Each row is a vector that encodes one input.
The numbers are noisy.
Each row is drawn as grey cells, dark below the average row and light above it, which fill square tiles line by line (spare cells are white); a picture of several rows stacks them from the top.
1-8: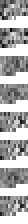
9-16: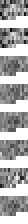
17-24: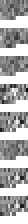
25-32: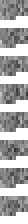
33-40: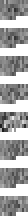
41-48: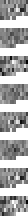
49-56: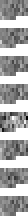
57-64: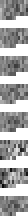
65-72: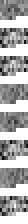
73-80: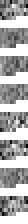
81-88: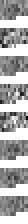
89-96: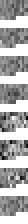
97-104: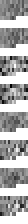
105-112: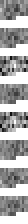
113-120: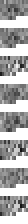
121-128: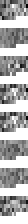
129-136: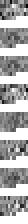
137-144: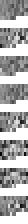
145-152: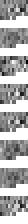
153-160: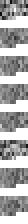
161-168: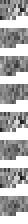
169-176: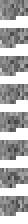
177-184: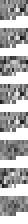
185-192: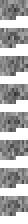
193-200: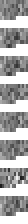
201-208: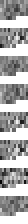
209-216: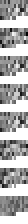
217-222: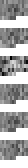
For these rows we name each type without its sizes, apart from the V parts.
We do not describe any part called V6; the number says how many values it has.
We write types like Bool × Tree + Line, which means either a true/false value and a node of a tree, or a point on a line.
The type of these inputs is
Bool × List(V6) + Line + Tree.
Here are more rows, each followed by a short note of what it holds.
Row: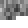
a true/false value, together with the empty list
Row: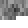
a true/false value, together with a list of two items
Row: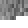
a true/false value, together with a list of two items
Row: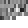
a point on a line
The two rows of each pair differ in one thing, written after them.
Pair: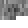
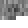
the value of V6 in item 2 of the list
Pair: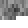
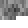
the value of V6 in item 2 of the list
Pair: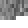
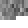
the value of V6 in item 1 of the list
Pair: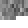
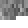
the value of V6 in item 2 of the list
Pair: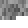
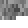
the value of V6 in item 2 of the list
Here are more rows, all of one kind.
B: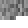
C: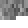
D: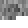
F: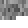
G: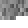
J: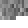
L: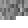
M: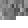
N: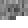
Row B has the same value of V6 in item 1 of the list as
D, F and L.
